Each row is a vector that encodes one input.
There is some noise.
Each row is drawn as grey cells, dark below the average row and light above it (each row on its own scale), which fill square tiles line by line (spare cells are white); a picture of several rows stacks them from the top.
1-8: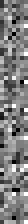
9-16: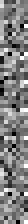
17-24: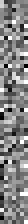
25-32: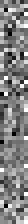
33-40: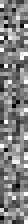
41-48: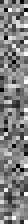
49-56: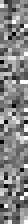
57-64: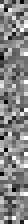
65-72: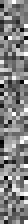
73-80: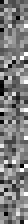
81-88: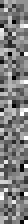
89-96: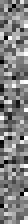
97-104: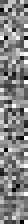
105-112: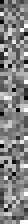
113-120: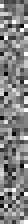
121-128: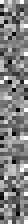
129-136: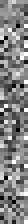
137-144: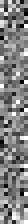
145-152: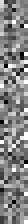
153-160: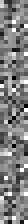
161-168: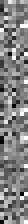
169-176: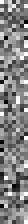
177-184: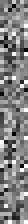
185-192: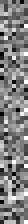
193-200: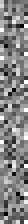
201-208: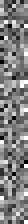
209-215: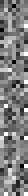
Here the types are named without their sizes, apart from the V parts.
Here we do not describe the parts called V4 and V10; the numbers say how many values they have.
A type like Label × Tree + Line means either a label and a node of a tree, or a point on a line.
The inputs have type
Bool × (Line + V10) + V4.
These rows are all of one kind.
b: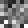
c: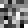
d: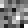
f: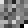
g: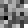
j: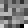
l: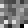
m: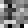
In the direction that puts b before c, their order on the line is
m, b, l, f, j, d, c, g.
